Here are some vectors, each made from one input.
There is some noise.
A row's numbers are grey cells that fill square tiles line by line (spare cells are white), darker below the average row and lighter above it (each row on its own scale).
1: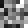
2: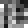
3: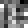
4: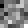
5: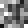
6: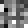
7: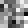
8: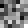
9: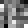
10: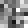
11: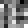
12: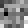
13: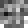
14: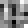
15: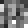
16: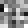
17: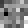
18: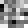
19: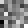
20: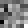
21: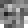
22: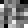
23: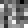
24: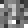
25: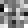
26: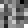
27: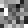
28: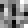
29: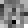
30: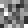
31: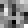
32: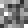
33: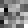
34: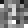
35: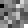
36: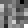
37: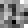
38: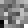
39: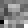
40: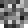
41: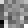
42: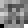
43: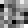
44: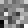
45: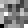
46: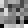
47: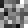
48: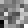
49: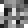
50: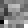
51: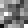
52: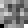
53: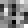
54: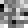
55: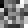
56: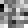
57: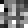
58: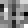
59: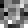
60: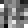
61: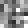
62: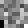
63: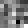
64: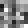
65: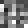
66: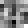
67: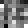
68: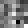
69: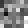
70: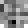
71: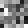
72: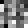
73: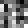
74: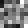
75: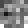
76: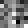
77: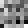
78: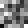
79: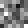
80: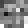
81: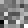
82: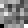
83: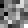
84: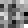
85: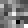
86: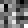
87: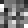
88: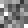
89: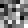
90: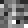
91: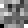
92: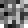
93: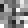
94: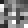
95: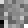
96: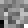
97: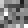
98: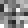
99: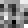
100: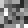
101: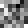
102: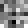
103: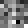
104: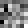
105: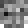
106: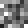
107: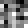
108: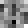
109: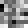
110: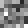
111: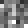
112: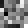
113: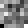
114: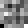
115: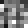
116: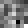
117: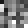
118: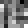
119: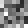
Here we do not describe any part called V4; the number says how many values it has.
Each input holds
a node of a 12-node tree, a true/false value and a value of V4.
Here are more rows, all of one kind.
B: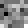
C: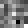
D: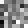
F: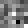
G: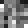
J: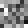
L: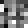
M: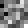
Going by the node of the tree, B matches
C and F.
